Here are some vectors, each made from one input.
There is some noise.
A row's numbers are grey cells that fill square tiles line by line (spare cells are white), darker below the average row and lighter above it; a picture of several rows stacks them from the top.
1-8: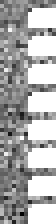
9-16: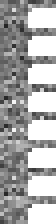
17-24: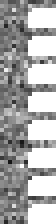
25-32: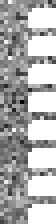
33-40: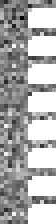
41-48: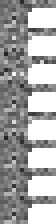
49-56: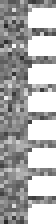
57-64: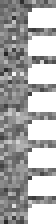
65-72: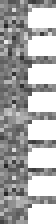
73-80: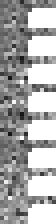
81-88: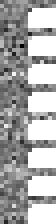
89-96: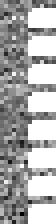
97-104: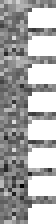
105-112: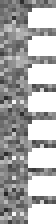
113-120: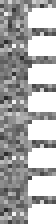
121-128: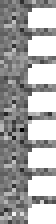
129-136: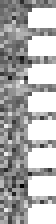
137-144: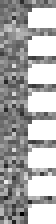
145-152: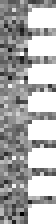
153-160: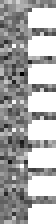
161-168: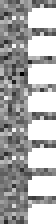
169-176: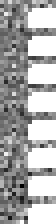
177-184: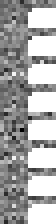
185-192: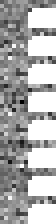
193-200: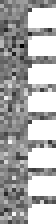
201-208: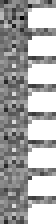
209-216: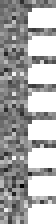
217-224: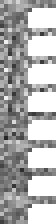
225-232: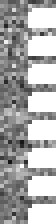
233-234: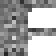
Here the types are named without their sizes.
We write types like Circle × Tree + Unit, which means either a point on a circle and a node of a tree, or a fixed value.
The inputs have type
Tree.
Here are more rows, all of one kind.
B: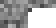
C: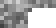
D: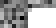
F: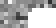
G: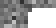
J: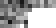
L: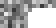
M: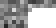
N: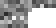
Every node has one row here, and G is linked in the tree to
B, D and J.
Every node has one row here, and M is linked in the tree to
B and N.
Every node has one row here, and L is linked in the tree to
F.
